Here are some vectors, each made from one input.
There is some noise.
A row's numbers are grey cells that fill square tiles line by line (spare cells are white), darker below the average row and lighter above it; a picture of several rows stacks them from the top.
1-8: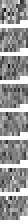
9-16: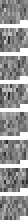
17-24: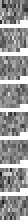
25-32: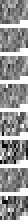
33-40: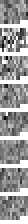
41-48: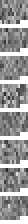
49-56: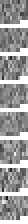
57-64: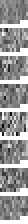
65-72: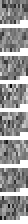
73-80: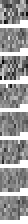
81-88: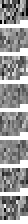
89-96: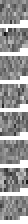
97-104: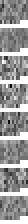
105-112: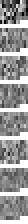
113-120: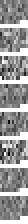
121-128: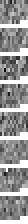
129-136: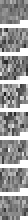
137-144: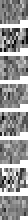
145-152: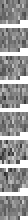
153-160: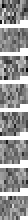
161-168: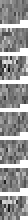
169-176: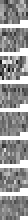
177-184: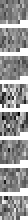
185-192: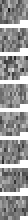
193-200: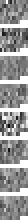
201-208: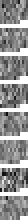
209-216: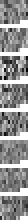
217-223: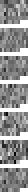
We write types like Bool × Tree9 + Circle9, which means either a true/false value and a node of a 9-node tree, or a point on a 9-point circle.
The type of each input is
List2(Circle6 + Line7) × Tree8.
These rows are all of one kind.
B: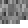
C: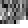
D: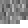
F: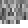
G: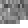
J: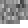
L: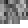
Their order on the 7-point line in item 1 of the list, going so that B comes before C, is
B, L, C, J, G, F, D.
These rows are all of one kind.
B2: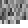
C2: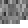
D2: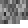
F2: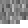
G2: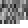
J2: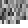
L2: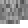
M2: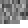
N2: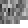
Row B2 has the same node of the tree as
F2, J2 and M2.
